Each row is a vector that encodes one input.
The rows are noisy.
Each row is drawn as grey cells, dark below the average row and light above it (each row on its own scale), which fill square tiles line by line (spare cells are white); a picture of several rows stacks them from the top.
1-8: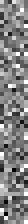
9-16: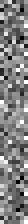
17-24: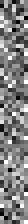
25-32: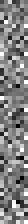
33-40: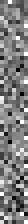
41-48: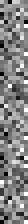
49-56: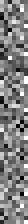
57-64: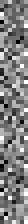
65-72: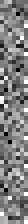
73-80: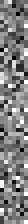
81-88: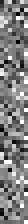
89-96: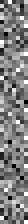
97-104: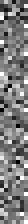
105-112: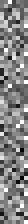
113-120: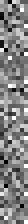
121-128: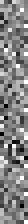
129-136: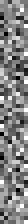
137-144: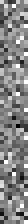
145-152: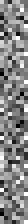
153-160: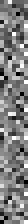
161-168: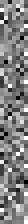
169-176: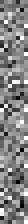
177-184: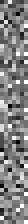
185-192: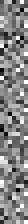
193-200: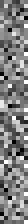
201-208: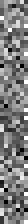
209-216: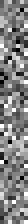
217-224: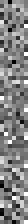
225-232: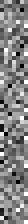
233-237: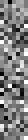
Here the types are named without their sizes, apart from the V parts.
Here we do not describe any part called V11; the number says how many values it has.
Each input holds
a list of items, each a true/false value and a value of V11.
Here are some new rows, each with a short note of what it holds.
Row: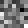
a list of two items
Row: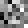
a list of one item
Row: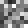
the empty list
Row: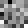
a list of one item
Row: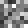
the empty list
